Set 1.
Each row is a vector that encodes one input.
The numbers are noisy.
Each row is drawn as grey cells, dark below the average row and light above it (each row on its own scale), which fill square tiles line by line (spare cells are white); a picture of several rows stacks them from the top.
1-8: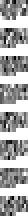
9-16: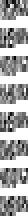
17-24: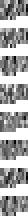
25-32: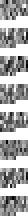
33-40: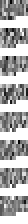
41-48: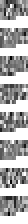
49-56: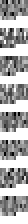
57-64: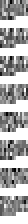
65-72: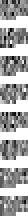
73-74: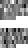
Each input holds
a list of up to two points on a 9-point circle.
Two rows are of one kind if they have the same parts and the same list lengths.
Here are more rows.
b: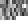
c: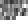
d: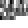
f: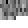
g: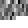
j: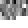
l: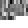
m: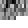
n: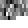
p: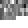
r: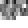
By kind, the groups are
b, c, f, j, m, n, r
d, g, l
p

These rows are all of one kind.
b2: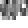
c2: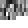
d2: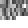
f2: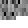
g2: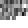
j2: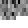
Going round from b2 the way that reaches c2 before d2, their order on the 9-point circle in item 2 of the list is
b2, g2, c2, j2, f2, d2.
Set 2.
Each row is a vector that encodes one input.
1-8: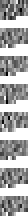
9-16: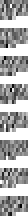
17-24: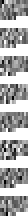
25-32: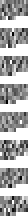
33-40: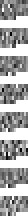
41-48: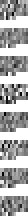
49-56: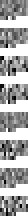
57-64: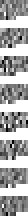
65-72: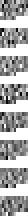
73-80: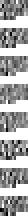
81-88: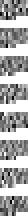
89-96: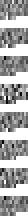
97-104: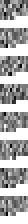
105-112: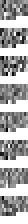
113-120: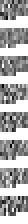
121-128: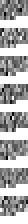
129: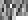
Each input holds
four true/false values, together with either a fixed value, or a node of an 11-node tree.
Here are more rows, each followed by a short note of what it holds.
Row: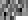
four true/false values
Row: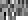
a node of an 11-node tree and four true/false values
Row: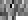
four true/false values
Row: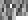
four true/false values
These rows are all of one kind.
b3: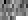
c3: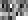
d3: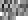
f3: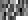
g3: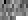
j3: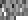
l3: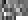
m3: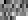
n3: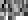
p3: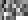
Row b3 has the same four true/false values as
g3 and m3.
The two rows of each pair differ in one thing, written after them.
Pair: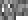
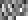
one of the four true/false values
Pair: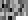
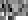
one of the four true/false values
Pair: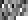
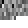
one of the four true/false values
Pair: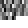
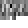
the node of the tree
